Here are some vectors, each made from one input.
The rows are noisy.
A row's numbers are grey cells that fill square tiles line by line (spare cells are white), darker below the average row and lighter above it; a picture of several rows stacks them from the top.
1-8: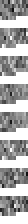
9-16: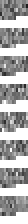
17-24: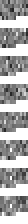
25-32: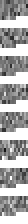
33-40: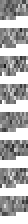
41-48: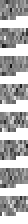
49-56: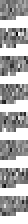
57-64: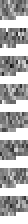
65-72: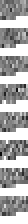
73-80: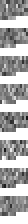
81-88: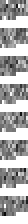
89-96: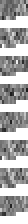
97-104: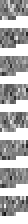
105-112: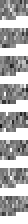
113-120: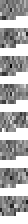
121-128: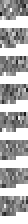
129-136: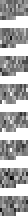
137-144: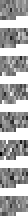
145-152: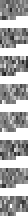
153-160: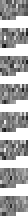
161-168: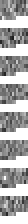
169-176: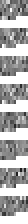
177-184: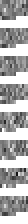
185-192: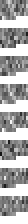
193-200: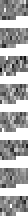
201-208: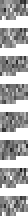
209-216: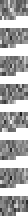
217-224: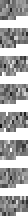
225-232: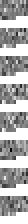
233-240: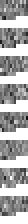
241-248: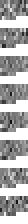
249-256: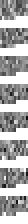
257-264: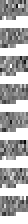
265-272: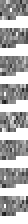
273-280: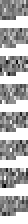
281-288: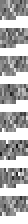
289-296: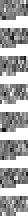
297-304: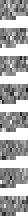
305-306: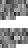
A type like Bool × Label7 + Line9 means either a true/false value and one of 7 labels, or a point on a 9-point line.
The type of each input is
Bool × Bool × Bool.
